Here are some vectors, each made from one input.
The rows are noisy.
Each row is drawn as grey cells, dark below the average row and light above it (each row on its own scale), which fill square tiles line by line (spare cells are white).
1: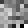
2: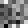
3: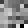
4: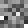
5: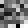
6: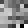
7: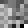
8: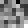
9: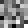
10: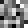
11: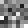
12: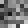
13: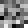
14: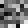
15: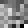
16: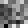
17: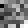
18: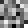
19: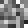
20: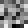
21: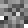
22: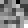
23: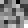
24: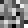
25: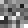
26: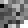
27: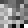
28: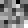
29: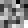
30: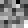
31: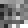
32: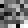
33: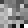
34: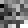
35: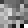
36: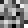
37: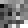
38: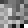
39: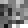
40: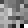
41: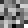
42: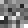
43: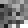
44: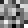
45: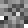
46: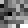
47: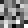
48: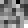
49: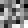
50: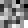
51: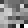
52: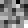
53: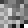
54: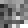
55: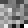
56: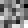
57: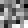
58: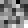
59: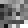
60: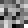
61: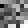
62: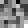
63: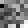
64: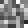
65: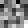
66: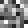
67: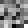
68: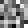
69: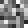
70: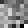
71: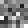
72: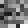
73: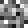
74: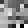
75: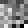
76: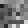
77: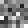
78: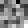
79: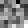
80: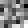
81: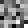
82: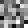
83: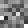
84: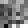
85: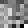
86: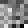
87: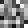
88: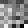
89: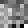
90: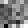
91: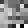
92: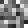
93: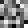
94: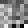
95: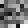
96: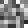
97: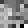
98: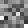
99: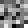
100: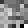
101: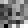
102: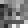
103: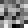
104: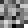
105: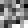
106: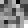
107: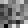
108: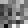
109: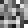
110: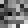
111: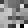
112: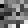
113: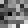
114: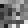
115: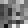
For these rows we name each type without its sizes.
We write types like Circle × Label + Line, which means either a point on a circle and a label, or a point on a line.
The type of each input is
Bool × List(Line).
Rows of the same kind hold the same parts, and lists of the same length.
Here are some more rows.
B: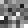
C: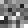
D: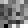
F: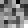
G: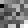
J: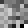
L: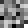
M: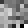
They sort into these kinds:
B, C
D, G, L
F, J, M

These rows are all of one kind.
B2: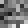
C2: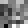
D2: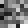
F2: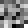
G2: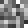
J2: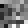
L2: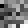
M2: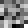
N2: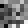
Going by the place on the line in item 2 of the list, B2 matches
C2 and G2.
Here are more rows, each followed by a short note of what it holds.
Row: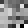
a true/false value, together with a list of one item
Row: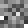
a true/false value, together with the empty list
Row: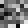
a true/false value, together with a list of two items
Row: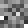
a true/false value, together with the empty list
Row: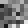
a true/false value, together with a list of two items
